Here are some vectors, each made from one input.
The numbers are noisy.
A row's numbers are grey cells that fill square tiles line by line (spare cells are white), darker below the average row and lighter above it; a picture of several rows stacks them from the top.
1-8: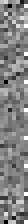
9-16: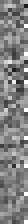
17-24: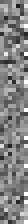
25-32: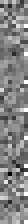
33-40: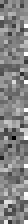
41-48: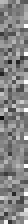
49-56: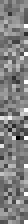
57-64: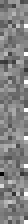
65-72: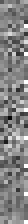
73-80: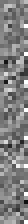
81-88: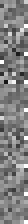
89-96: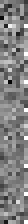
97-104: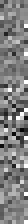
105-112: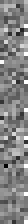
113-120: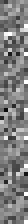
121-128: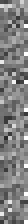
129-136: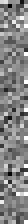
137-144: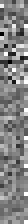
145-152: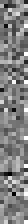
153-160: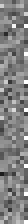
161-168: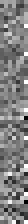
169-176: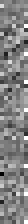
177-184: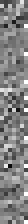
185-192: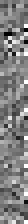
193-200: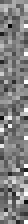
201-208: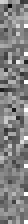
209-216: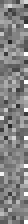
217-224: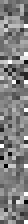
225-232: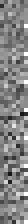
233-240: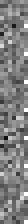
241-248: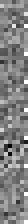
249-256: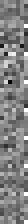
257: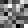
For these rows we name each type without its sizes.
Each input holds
either a label and a true/false value, or a list of points on a line.
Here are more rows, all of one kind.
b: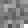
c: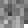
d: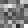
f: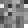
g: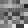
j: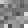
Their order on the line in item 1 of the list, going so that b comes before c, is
j, f, g, d, b, c.
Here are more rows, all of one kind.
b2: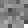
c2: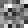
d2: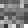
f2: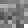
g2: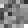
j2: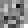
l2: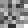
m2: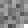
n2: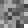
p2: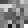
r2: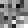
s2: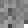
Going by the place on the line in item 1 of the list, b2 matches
c2, l2, p2 and s2.
